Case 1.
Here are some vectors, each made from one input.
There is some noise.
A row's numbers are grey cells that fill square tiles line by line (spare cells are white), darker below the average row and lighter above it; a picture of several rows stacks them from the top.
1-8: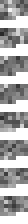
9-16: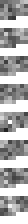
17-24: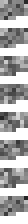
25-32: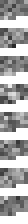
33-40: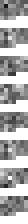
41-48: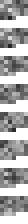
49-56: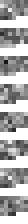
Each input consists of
a point on a 4-point line and a point on a 6-point line.
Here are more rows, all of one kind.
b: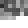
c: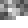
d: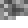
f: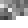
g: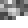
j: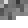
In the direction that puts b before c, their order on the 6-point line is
b, c, g, j, f, d.
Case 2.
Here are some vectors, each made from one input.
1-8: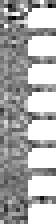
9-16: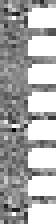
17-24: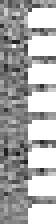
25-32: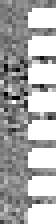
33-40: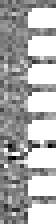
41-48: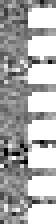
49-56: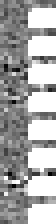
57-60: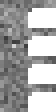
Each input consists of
a point on a 10-point line.
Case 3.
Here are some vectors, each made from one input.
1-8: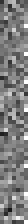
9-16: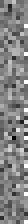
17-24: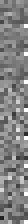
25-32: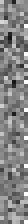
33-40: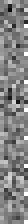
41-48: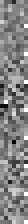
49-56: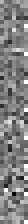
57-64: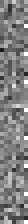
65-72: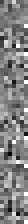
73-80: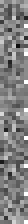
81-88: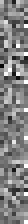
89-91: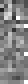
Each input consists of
a point on a 12-point line.
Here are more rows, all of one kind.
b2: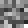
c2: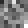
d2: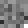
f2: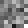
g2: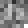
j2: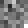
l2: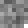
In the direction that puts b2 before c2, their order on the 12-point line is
g2, l2, b2, d2, j2, c2, f2.
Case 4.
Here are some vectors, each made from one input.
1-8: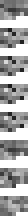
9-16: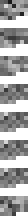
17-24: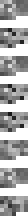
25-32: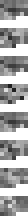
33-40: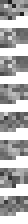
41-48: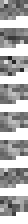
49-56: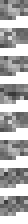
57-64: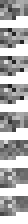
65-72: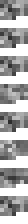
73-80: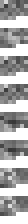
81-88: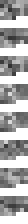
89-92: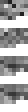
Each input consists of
a point on a 6-point line.
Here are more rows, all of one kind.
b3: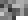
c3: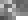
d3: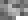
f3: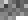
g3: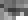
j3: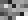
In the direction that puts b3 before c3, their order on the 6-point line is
b3, g3, f3, c3, d3, j3.
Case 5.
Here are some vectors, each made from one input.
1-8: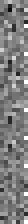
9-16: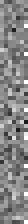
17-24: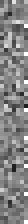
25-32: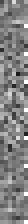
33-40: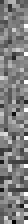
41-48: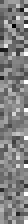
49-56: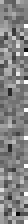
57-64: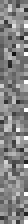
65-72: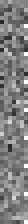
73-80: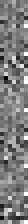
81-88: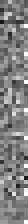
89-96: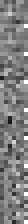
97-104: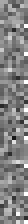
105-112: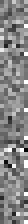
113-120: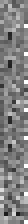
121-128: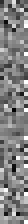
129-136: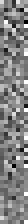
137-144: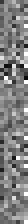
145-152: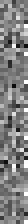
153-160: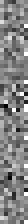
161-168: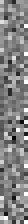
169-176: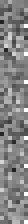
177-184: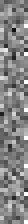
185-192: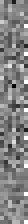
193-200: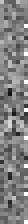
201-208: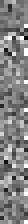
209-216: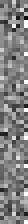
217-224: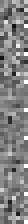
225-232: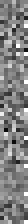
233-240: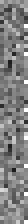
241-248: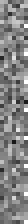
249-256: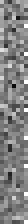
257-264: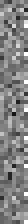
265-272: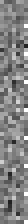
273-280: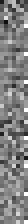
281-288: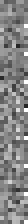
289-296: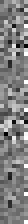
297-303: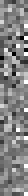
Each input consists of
a point on a 6-point line.
